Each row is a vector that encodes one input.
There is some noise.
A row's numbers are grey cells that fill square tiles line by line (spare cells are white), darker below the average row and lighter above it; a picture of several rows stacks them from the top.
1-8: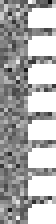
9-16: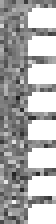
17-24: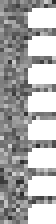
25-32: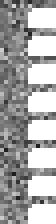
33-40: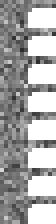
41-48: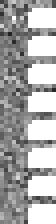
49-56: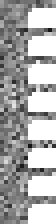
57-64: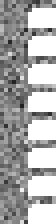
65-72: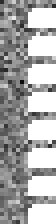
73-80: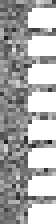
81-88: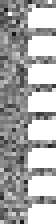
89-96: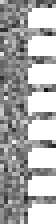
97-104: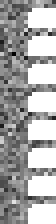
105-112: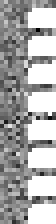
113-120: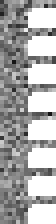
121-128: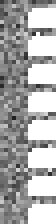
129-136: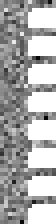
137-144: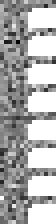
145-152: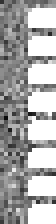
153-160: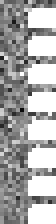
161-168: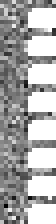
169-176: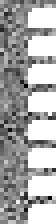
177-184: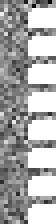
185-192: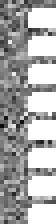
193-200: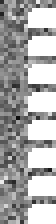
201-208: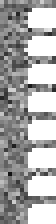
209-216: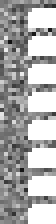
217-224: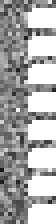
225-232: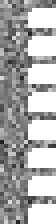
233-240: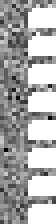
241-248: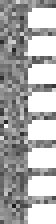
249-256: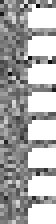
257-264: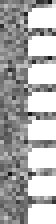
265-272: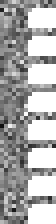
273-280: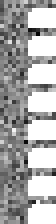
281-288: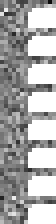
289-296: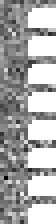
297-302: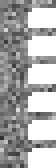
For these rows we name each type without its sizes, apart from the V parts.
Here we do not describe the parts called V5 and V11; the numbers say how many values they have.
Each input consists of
a node of a tree, a value of V5 and a value of V11, together with either a label, or three true/false values.
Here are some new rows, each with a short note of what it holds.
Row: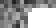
a label, a node of a tree, a value of V5 and a value of V11
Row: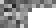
a label, a node of a tree, a value of V5 and a value of V11
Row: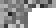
a label, a node of a tree, a value of V5 and a value of V11
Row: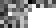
a label, a node of a tree, a value of V5 and a value of V11
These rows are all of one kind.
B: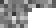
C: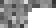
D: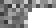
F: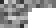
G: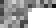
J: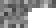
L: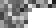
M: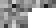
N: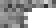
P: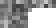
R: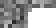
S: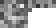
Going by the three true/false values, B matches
C, L and M.
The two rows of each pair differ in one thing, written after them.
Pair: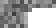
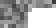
the node of the tree
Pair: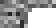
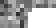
the value of V5
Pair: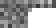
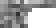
the node of the tree
